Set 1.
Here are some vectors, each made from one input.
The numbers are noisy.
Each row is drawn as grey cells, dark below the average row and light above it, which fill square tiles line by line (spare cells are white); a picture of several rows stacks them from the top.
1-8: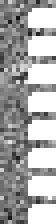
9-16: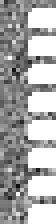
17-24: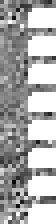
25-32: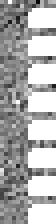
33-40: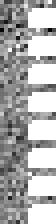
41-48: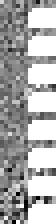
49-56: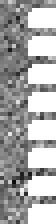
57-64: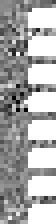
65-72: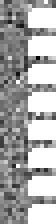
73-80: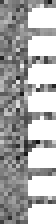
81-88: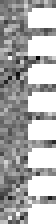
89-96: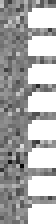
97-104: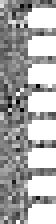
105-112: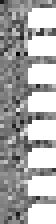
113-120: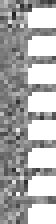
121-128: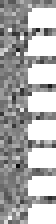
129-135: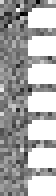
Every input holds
a point on an 11-point circle and a node of an 8-node tree.
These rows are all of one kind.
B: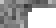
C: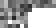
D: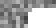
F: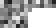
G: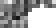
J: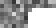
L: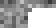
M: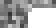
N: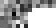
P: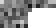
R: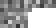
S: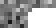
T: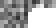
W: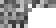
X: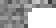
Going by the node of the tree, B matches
F, L, N and W.
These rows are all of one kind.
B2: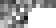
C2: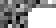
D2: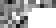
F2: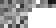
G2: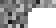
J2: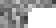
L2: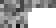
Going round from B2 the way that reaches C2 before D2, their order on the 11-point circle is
B2, J2, F2, G2, L2, C2, D2.
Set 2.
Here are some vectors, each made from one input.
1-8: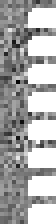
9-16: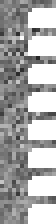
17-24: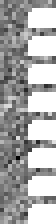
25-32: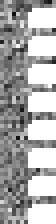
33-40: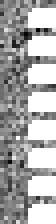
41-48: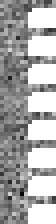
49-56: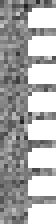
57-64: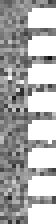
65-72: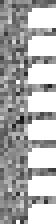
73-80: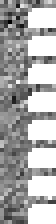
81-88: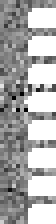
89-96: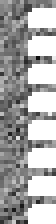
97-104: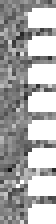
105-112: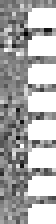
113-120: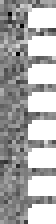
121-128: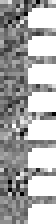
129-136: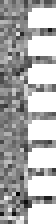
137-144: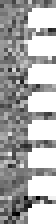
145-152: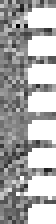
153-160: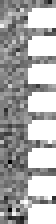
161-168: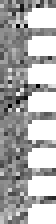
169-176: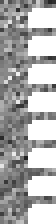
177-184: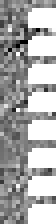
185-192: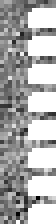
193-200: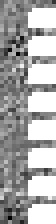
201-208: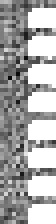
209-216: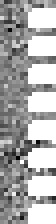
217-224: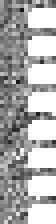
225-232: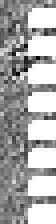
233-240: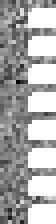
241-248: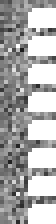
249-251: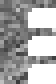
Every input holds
a true/false value, together with either a fixed value, or a node of an 11-node tree.
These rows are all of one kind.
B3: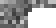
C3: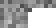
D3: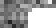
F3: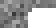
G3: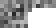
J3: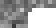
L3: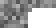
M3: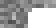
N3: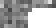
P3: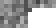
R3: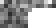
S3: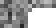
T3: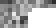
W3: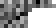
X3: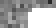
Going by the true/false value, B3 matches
D3, J3, N3 and R3.
